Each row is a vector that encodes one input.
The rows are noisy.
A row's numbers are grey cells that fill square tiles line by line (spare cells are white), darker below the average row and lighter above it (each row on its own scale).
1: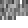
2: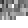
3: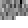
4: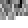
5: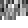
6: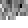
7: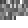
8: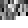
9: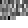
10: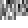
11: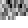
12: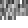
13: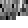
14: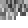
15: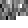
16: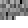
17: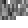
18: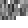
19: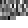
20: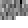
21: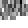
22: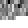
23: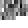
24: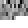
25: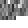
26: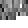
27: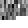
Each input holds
three true/false values.
